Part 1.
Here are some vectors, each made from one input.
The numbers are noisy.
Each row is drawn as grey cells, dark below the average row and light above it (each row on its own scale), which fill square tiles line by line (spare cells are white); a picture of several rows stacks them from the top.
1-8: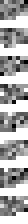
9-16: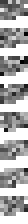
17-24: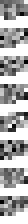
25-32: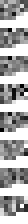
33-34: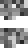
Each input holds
a node of an 8-node tree.
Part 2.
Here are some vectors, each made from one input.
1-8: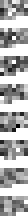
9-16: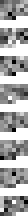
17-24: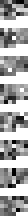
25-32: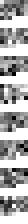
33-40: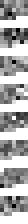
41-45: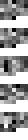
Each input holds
a point on a 10-point circle.
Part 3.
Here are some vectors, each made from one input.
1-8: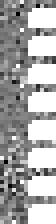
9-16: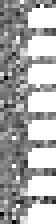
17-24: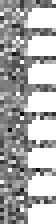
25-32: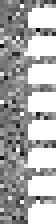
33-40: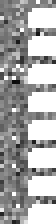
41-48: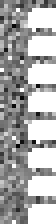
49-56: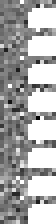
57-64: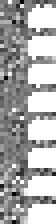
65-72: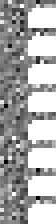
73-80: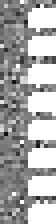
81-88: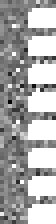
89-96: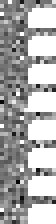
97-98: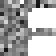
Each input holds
one of 5 labels.
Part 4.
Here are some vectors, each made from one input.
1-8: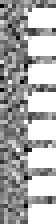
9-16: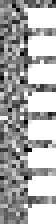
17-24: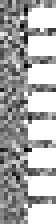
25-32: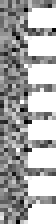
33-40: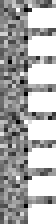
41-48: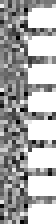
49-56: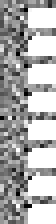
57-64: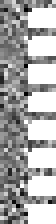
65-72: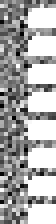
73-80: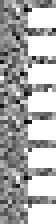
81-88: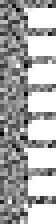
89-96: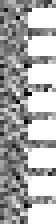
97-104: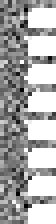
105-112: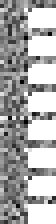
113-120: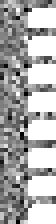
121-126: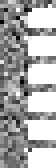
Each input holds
either a fixed value, or three true/false values.
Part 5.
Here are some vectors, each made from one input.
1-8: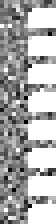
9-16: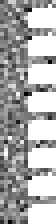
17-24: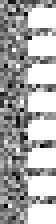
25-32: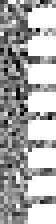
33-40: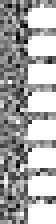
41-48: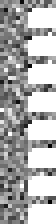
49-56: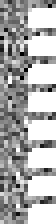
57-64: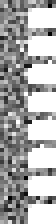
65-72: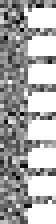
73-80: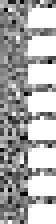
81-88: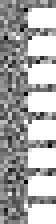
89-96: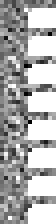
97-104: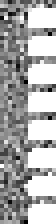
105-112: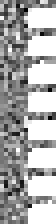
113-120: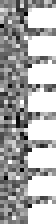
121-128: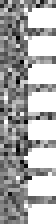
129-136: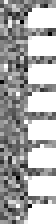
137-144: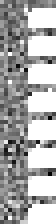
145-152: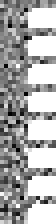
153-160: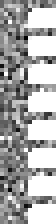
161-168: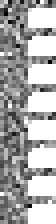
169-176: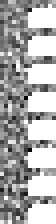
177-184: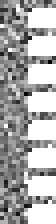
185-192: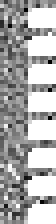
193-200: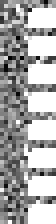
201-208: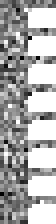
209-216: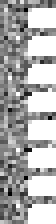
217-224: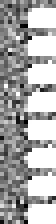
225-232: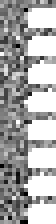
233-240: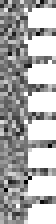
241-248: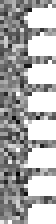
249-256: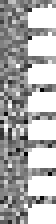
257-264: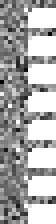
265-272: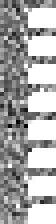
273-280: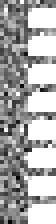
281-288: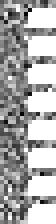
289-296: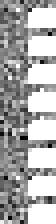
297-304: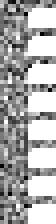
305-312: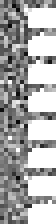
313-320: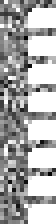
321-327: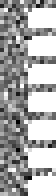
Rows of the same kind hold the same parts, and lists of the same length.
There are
2 kinds of row.
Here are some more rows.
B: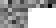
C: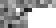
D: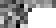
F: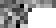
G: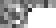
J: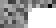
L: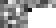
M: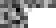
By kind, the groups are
B, C, G, J, L, M
D, F

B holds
five true/false values.
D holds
a fixed value.
